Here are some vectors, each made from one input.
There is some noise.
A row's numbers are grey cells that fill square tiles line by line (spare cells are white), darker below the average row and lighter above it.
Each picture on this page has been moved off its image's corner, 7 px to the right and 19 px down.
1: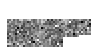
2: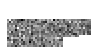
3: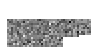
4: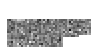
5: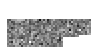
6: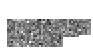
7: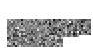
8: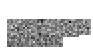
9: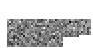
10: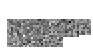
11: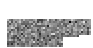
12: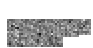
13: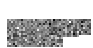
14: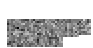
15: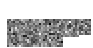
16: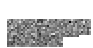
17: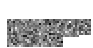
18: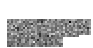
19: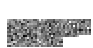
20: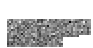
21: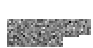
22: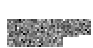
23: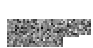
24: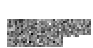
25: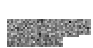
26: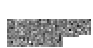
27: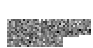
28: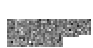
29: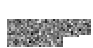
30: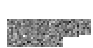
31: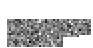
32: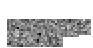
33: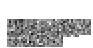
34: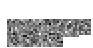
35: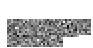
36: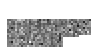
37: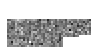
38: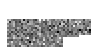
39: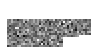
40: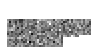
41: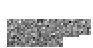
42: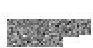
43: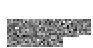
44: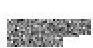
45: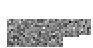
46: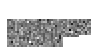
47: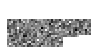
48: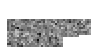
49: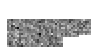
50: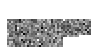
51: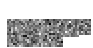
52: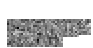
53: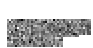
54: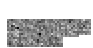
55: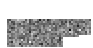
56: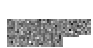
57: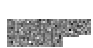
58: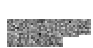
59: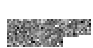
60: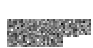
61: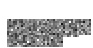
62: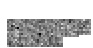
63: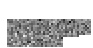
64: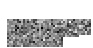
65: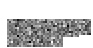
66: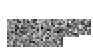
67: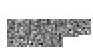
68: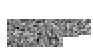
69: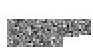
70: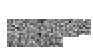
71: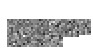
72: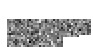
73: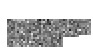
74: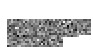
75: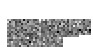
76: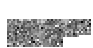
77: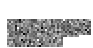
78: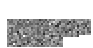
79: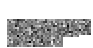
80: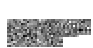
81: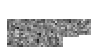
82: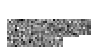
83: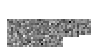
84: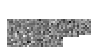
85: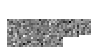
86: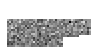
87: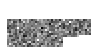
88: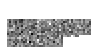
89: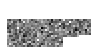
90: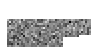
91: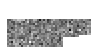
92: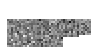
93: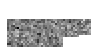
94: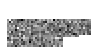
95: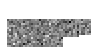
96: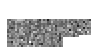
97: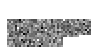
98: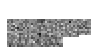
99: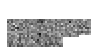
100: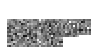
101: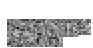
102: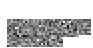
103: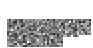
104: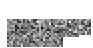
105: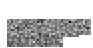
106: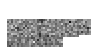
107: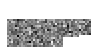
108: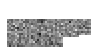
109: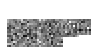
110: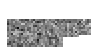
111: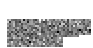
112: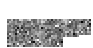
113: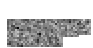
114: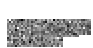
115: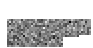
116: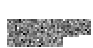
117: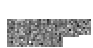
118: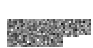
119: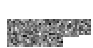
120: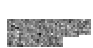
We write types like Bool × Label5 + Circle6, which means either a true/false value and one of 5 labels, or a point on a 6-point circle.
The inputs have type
Bool × (Label7 + Line6) + Line7.
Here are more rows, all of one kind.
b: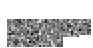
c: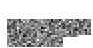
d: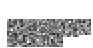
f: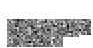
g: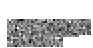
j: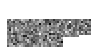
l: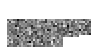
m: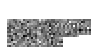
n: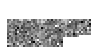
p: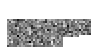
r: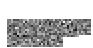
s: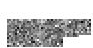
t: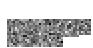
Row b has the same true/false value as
f, g, l and p.
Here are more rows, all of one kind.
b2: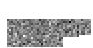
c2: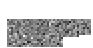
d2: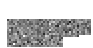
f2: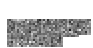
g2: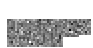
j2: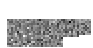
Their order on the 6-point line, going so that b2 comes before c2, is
j2, f2, b2, c2, d2, g2.
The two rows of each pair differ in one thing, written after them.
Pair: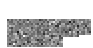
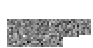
the place on the 6-point line
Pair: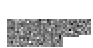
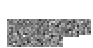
the true/false value
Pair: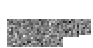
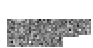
the true/false value
